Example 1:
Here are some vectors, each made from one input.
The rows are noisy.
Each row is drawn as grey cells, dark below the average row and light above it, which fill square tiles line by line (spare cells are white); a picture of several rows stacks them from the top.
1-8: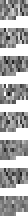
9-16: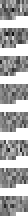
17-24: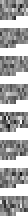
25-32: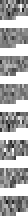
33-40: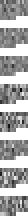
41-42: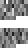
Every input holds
a point on an 8-point line.
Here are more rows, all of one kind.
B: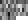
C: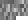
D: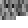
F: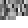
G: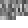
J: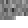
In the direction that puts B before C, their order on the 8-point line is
B, G, J, C, D, F.
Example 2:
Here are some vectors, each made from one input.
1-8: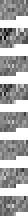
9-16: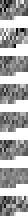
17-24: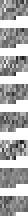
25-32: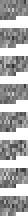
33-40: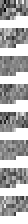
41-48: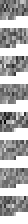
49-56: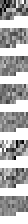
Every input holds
a point on a 6-point line.
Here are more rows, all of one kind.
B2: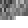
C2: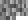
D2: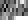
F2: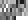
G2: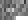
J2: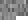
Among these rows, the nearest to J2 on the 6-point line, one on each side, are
B2 and D2.
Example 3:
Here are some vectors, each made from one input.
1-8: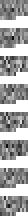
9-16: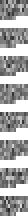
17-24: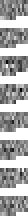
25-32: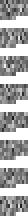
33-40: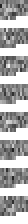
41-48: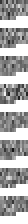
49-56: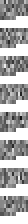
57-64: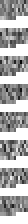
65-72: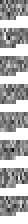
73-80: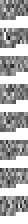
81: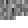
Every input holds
a point on an 8-point line.
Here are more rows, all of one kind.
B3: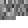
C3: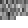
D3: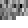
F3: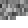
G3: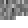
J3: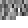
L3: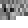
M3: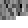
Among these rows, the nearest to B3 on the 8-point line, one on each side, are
J3 and M3.
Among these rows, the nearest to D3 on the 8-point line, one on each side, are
F3 and M3.
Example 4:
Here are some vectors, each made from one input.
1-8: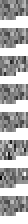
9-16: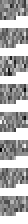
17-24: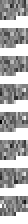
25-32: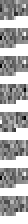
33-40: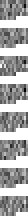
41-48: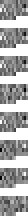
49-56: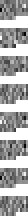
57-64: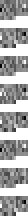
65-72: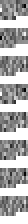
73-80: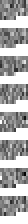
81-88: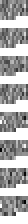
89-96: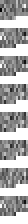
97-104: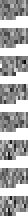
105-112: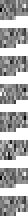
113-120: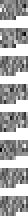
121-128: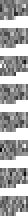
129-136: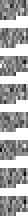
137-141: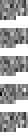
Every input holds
either a fixed value, or three true/false values.
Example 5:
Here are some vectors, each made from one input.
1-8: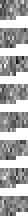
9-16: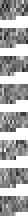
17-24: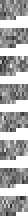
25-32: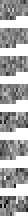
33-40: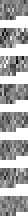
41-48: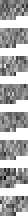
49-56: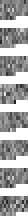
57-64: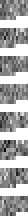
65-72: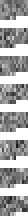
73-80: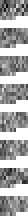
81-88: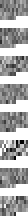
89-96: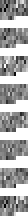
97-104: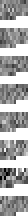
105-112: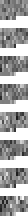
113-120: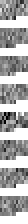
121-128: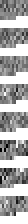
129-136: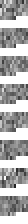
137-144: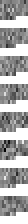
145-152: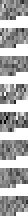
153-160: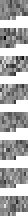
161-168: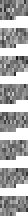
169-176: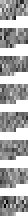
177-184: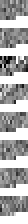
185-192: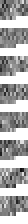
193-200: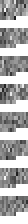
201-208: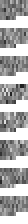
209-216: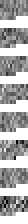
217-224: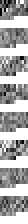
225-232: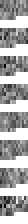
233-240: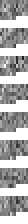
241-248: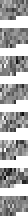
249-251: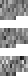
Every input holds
a point on a 19-point line.
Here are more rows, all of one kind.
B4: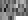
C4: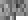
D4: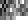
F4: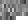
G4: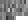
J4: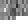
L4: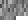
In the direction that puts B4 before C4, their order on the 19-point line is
D4, L4, B4, F4, G4, C4, J4.
